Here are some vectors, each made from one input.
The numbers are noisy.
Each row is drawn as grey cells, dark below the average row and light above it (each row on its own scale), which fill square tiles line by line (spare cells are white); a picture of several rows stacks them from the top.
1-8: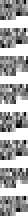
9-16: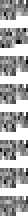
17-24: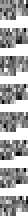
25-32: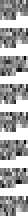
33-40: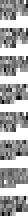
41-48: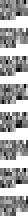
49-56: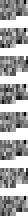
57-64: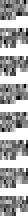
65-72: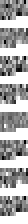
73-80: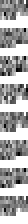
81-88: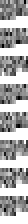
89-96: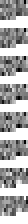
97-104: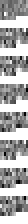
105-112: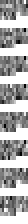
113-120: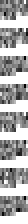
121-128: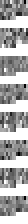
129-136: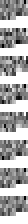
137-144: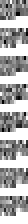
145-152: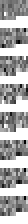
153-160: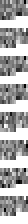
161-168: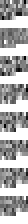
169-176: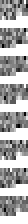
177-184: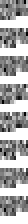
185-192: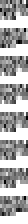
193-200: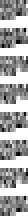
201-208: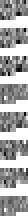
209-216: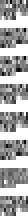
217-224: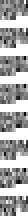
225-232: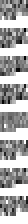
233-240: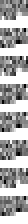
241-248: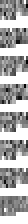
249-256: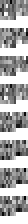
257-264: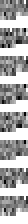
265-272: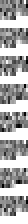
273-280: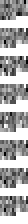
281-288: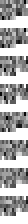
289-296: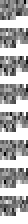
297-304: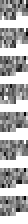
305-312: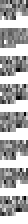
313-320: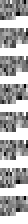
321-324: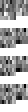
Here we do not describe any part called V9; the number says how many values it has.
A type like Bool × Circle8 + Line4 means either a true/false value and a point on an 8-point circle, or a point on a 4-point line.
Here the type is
Bool × (Label11 × V9 + Unit).
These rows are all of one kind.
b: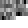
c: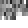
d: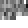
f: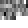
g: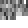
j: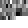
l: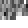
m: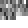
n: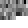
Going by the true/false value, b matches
j and n.
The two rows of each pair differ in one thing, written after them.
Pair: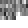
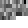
the true/false value
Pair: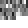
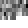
the label
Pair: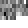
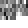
the value of V9
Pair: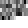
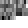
the label
